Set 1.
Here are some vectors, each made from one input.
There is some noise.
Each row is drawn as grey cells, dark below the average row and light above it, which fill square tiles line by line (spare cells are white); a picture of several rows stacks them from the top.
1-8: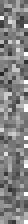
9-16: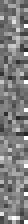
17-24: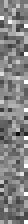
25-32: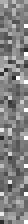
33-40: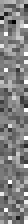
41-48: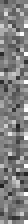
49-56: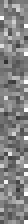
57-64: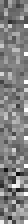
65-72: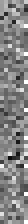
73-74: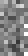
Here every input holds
three true/false values.
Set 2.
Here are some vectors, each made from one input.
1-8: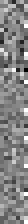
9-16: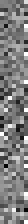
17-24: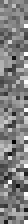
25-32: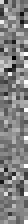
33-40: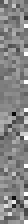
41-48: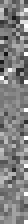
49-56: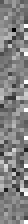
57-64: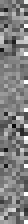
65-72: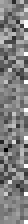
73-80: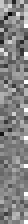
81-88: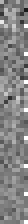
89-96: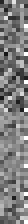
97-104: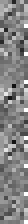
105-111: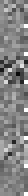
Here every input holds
a node of a 10-node tree.
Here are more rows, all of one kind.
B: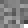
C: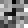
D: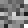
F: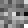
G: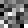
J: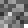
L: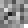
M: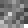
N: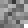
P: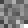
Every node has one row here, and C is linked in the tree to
N.
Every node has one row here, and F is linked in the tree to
D and P.
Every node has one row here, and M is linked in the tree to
B and J.
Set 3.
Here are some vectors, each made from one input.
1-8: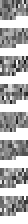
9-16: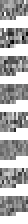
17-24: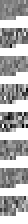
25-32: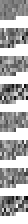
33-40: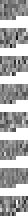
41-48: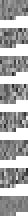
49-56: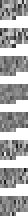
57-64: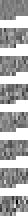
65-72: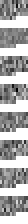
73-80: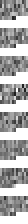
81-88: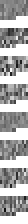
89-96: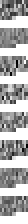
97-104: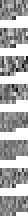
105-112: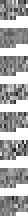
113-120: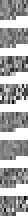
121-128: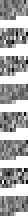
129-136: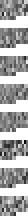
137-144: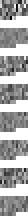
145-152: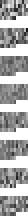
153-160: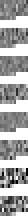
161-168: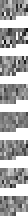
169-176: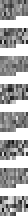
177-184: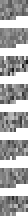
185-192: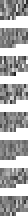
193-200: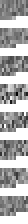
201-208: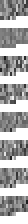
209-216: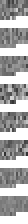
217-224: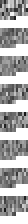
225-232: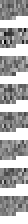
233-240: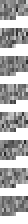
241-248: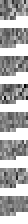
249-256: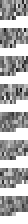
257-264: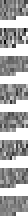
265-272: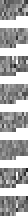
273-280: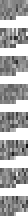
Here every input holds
a point on a 9-point circle.
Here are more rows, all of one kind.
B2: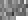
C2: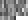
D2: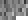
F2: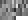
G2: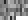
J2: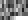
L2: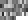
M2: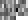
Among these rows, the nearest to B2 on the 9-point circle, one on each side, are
L2 and M2.
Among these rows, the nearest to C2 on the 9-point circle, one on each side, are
F2 and G2.
